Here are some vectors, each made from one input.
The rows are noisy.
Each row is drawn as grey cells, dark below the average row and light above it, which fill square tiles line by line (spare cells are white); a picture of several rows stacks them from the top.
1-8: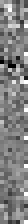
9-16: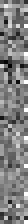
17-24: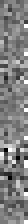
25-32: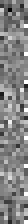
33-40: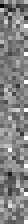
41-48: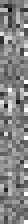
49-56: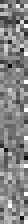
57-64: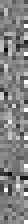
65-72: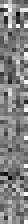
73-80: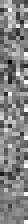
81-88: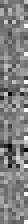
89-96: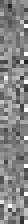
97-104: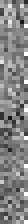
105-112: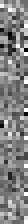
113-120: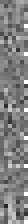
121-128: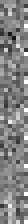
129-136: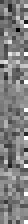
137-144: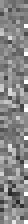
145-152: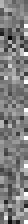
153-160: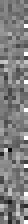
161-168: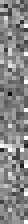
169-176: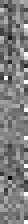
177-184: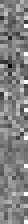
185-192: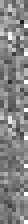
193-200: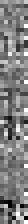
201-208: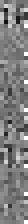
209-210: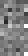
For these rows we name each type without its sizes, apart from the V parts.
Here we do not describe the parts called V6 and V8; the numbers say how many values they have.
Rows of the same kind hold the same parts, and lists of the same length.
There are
2 kinds of row.
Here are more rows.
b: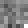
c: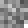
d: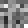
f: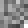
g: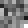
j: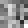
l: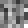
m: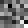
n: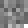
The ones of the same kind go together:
b, c, d, f, m
g, j, l, n

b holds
a point on a line, four true/false values and a value of V8.
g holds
a label and a value of V6.
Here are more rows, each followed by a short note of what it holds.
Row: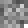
a label and a value of V6
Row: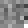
a label and a value of V6
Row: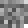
a label and a value of V6
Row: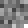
a label and a value of V6
